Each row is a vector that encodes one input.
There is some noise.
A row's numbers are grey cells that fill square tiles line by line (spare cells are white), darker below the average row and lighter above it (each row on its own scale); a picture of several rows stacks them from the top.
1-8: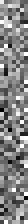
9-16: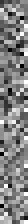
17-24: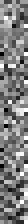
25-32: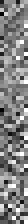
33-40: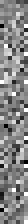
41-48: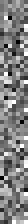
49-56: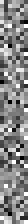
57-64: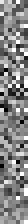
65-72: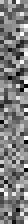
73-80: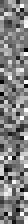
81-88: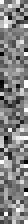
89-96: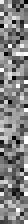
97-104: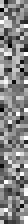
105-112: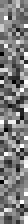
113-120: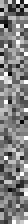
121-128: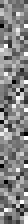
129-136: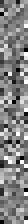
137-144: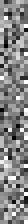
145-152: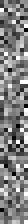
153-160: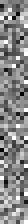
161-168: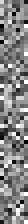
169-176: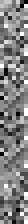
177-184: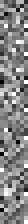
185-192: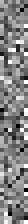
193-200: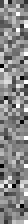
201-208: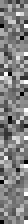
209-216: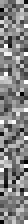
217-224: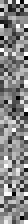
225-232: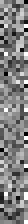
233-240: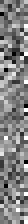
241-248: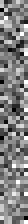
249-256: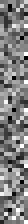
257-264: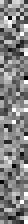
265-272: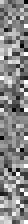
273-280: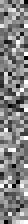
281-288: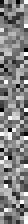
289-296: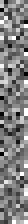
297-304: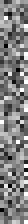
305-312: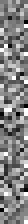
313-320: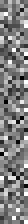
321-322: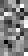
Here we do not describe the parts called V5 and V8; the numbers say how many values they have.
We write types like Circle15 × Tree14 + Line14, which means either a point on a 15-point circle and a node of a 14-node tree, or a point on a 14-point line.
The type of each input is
Bool × Bool × Bool × Bool + (Tree15 + Unit) × V5 × V8.
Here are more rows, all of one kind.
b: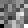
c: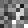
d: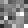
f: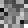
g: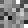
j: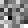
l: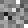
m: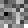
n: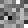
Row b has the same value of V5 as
c and d.
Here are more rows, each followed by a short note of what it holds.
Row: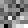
four true/false values
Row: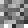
a node of a 15-node tree, a value of V5 and a value of V8
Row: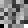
a value of V5 and a value of V8
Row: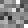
a value of V5 and a value of V8
